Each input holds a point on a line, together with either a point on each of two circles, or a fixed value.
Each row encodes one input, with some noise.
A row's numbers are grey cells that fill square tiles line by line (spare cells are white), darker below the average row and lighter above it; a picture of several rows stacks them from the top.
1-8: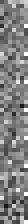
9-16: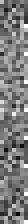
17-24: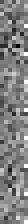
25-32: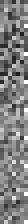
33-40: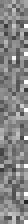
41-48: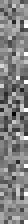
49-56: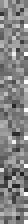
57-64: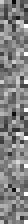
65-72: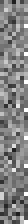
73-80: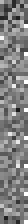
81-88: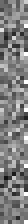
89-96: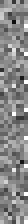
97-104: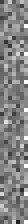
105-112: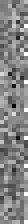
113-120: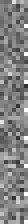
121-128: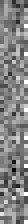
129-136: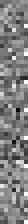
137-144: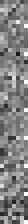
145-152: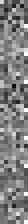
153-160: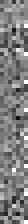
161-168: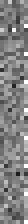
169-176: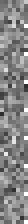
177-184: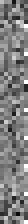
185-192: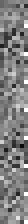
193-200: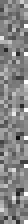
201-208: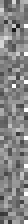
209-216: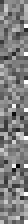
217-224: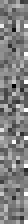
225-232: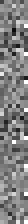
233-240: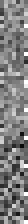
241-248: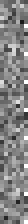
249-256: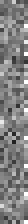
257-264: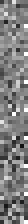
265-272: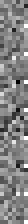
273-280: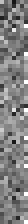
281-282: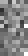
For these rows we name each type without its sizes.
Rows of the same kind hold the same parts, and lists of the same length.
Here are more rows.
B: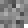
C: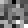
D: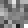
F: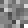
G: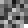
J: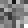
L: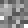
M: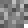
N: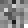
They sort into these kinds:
B, D, F, J, L, M, N
C, G

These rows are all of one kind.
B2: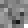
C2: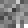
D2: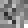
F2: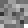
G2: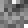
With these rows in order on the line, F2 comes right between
B2 and D2.
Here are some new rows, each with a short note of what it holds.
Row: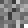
a point on each of two circles and a point on a line
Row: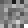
a point on each of two circles and a point on a line
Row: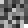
a point on a line
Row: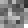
a point on each of two circles and a point on a line
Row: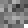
a point on each of two circles and a point on a line
